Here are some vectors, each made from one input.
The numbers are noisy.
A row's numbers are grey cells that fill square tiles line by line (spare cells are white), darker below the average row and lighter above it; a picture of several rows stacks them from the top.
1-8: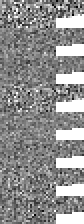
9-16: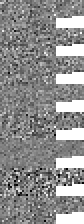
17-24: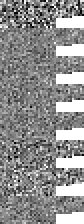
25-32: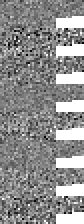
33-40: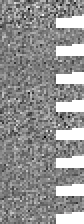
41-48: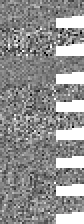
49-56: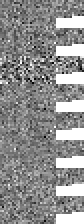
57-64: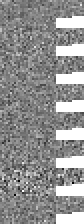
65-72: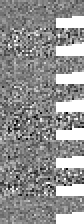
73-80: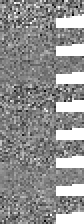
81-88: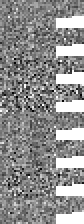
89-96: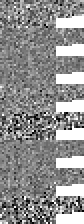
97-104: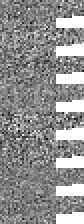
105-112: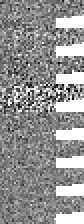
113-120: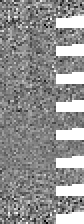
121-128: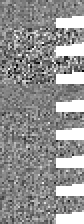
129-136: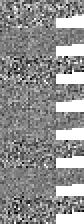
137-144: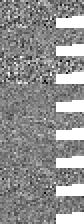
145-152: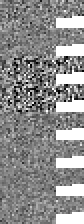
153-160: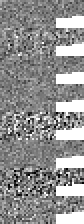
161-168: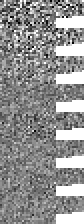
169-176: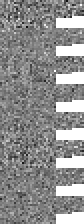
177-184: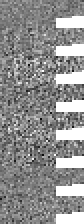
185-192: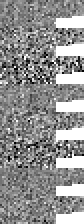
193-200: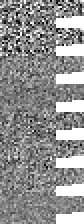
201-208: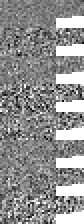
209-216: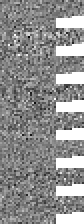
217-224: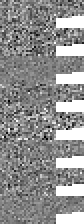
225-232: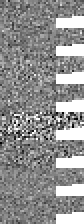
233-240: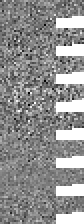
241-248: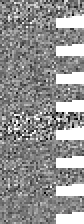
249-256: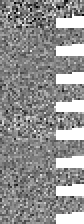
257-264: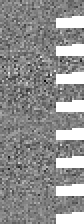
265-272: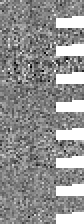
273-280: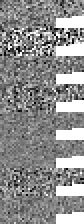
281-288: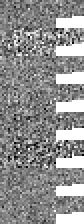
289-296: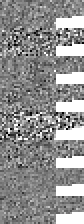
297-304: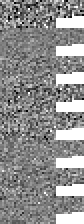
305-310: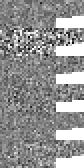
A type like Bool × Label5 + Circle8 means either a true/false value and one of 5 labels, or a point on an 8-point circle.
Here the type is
List2((Circle6 + Unit) × Line7).
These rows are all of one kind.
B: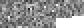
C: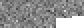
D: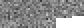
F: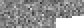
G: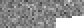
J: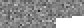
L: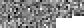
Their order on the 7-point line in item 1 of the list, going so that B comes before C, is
B, G, F, C, D, J, L.
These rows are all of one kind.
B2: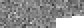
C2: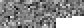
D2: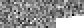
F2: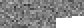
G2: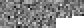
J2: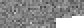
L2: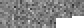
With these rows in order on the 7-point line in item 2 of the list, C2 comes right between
F2 and J2.
